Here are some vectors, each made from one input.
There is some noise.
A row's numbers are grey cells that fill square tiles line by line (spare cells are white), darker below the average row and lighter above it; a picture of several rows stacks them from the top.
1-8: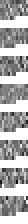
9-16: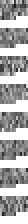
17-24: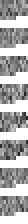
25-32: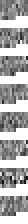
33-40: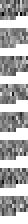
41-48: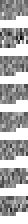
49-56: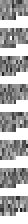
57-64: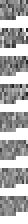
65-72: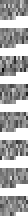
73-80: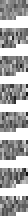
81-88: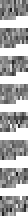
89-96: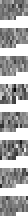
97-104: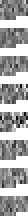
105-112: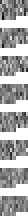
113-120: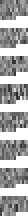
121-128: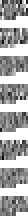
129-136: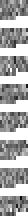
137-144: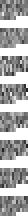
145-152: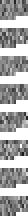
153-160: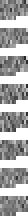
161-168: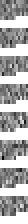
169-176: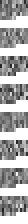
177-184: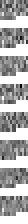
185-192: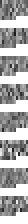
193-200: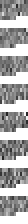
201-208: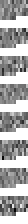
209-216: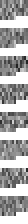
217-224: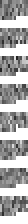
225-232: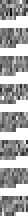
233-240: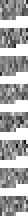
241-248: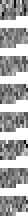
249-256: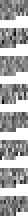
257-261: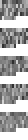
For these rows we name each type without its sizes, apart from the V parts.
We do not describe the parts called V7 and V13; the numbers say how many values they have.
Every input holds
three true/false values and a value of V13, together with either a point on a line, or a value of V7.
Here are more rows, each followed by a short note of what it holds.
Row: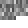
a point on a line, three true/false values and a value of V13
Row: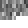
a point on a line, three true/false values and a value of V13
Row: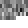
three true/false values, a value of V7 and a value of V13
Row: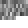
a point on a line, three true/false values and a value of V13
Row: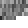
three true/false values, a value of V7 and a value of V13
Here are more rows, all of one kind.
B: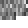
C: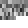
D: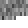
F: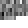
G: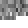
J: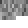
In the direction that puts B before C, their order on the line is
F, D, B, C, J, G.
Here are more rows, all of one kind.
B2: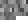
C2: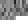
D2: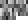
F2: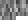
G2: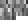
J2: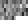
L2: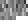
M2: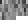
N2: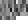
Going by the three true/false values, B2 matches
D2 and G2.
